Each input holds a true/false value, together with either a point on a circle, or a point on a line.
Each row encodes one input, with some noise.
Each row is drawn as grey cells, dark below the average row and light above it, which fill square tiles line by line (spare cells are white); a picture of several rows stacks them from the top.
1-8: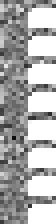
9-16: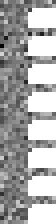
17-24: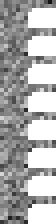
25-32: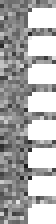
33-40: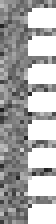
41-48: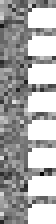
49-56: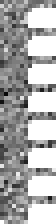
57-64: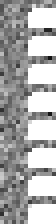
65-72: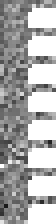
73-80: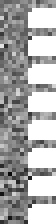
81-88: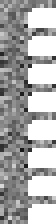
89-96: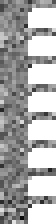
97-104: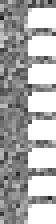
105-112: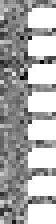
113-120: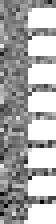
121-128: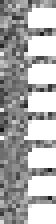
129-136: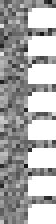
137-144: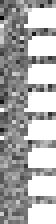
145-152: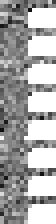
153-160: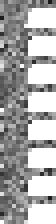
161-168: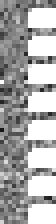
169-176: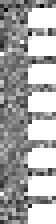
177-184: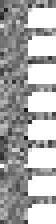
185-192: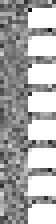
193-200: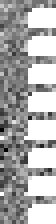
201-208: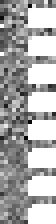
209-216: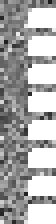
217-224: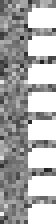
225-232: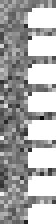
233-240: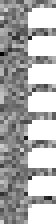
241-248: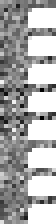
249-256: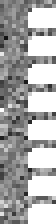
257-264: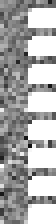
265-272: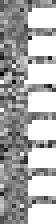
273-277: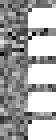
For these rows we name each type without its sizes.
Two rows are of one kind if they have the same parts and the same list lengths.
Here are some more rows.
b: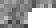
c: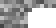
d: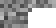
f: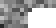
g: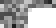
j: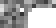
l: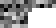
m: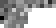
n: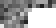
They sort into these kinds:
b, c, d, f, j
g, l, m, n

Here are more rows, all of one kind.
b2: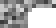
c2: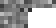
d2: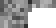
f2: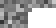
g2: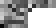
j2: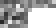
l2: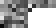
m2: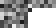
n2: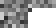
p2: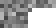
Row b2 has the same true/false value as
g2 and l2.
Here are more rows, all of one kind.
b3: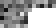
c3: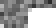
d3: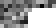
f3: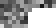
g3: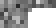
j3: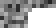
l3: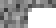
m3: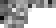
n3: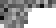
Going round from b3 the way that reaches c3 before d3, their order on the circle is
b3, l3, g3, n3, m3, j3, f3, c3, d3.
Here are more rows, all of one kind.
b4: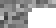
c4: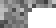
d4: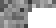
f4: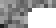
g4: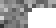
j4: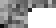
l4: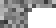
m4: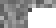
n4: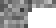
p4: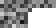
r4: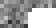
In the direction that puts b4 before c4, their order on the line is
r4, d4, n4, j4, f4, m4, g4, b4, c4, l4, p4.
